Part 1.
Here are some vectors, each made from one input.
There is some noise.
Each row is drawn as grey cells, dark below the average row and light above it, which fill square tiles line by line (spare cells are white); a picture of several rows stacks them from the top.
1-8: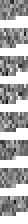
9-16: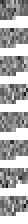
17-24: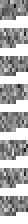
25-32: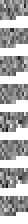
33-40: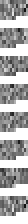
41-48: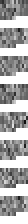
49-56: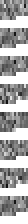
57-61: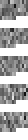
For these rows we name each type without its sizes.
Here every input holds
a label.
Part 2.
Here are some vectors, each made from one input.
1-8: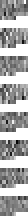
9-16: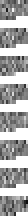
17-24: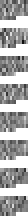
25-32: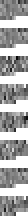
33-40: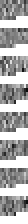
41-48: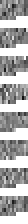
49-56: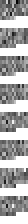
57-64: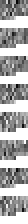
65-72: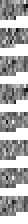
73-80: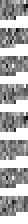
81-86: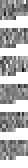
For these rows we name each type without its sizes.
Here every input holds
either a fixed value, or a node of a tree.
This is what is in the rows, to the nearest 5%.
About 10% of them hold a fixed value. The rest hold a node of a tree.
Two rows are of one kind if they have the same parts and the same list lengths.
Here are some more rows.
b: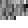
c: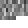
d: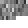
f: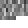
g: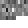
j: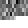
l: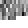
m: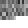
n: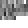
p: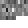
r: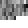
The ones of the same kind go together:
b, c, d, f, g, j, m, n, p, r
l

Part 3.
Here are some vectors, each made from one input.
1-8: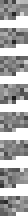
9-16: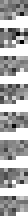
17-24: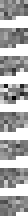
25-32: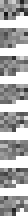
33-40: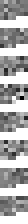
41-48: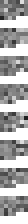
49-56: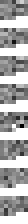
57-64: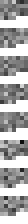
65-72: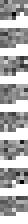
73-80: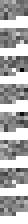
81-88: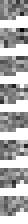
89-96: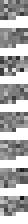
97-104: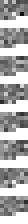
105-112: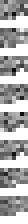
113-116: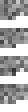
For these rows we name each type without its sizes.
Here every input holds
four true/false values.
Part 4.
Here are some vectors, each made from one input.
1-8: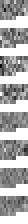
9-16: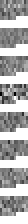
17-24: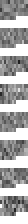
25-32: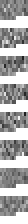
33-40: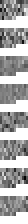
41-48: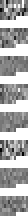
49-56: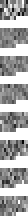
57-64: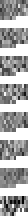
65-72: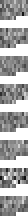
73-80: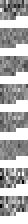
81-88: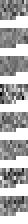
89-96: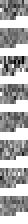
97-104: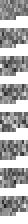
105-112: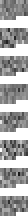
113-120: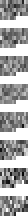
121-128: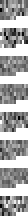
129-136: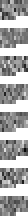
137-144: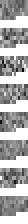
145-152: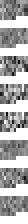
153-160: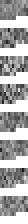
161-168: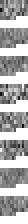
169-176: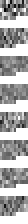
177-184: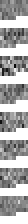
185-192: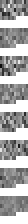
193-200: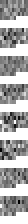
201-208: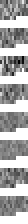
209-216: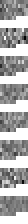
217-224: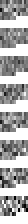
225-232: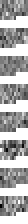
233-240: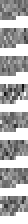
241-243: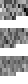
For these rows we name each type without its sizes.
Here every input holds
a point on each of two lines.
